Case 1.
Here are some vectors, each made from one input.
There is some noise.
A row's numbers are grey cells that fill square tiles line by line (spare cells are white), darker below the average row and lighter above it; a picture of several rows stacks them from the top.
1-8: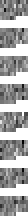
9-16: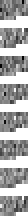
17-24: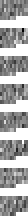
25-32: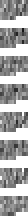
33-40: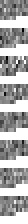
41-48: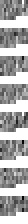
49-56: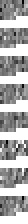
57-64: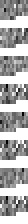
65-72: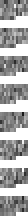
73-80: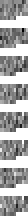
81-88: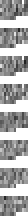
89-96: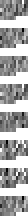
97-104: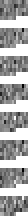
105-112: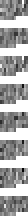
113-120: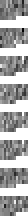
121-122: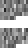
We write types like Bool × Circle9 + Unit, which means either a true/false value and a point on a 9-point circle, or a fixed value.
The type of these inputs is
Bool × Circle10 + Unit.
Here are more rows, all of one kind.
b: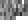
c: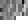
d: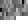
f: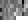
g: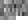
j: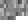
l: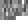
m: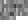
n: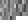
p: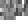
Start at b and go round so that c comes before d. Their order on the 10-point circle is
b, g, p, m, l, j, c, f, d, n.
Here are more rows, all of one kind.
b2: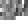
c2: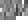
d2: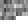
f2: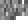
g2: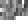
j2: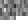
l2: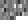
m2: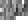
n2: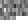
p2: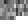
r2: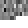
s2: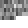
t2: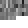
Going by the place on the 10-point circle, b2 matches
g2, j2 and n2.
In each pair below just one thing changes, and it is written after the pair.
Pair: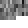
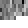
the place on the 10-point circle
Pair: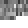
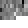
the true/false value
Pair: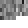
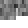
the place on the 10-point circle
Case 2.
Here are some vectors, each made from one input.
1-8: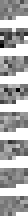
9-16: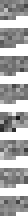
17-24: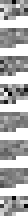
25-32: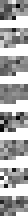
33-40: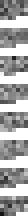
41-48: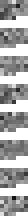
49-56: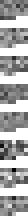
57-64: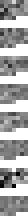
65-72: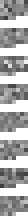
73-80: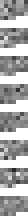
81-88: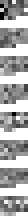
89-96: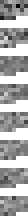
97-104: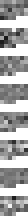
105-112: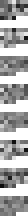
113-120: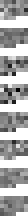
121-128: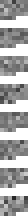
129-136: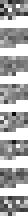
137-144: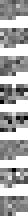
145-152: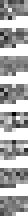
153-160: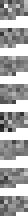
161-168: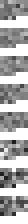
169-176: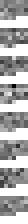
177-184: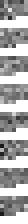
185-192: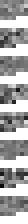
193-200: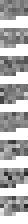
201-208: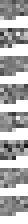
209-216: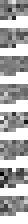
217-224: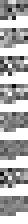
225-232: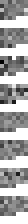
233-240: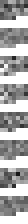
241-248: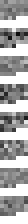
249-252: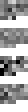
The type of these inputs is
Bool × Bool × Bool + Line9.
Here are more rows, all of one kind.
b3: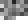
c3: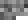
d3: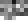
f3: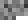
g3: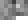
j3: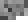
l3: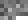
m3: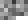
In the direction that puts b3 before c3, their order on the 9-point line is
b3, d3, l3, f3, c3, g3, m3, j3.
